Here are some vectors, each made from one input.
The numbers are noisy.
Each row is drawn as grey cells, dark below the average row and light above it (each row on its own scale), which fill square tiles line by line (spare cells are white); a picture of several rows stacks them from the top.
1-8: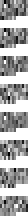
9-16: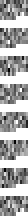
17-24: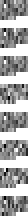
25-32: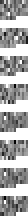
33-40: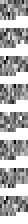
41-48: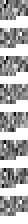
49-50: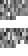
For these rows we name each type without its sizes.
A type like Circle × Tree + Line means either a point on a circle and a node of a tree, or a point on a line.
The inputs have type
Bool × Bool × Bool + Line.
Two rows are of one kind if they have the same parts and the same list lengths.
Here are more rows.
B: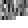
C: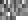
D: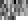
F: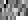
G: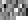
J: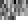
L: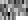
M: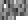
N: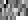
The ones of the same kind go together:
B, M
C, D, F, G, J, L, N

